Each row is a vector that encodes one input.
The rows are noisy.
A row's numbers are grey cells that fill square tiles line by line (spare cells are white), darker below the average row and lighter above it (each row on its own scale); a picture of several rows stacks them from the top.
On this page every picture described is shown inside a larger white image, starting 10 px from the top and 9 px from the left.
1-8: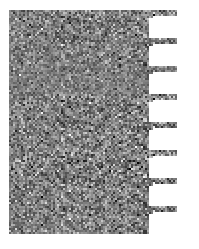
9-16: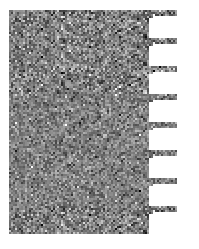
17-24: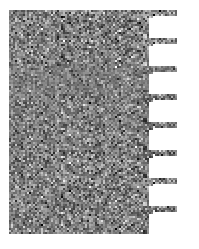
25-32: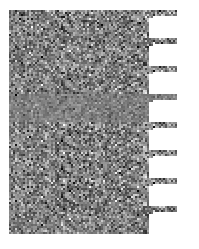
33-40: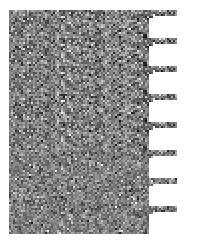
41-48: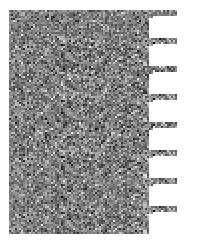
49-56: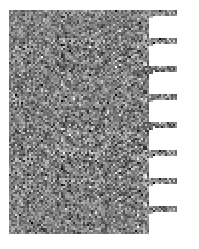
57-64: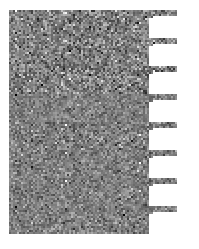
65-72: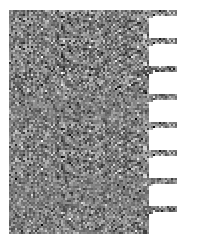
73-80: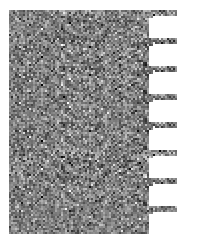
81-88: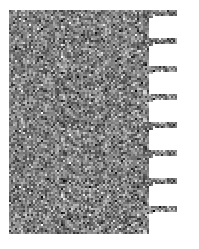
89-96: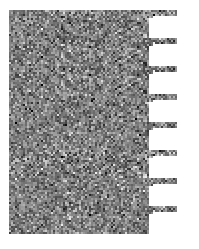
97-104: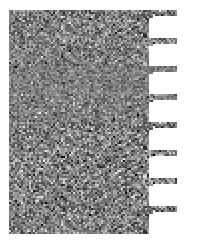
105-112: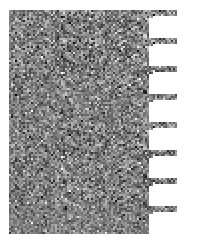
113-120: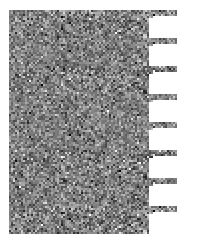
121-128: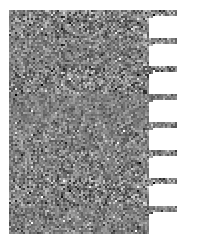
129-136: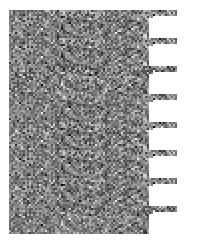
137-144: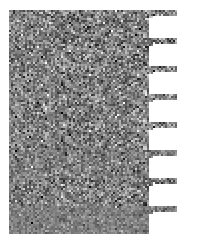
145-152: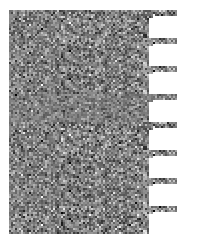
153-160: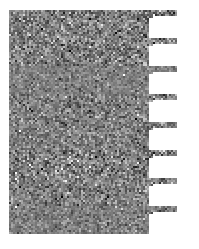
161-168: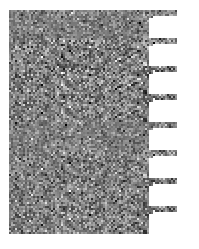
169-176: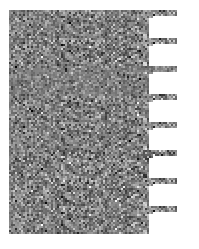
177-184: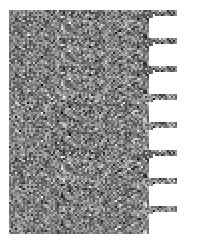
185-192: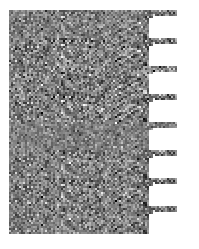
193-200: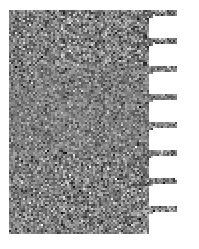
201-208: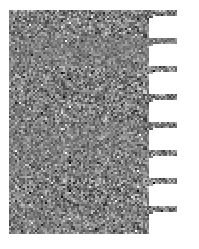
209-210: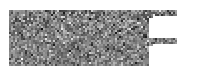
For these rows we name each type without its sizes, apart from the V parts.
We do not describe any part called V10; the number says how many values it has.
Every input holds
a point on a line, together with either a point on a line, or a value of V10.
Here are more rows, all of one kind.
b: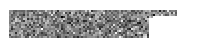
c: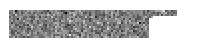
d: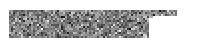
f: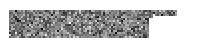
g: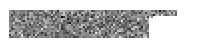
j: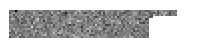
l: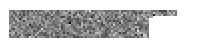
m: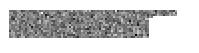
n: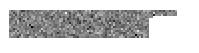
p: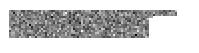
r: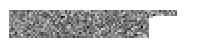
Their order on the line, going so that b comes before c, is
l, n, p, m, g, r, b, c, d, f, j.
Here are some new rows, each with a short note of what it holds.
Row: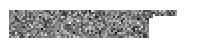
a point on a line and a value of V10
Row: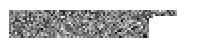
a point on a line and a value of V10
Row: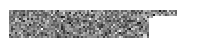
a point on a line and a value of V10
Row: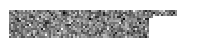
a point on a line and a value of V10
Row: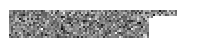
a point on each of two lines
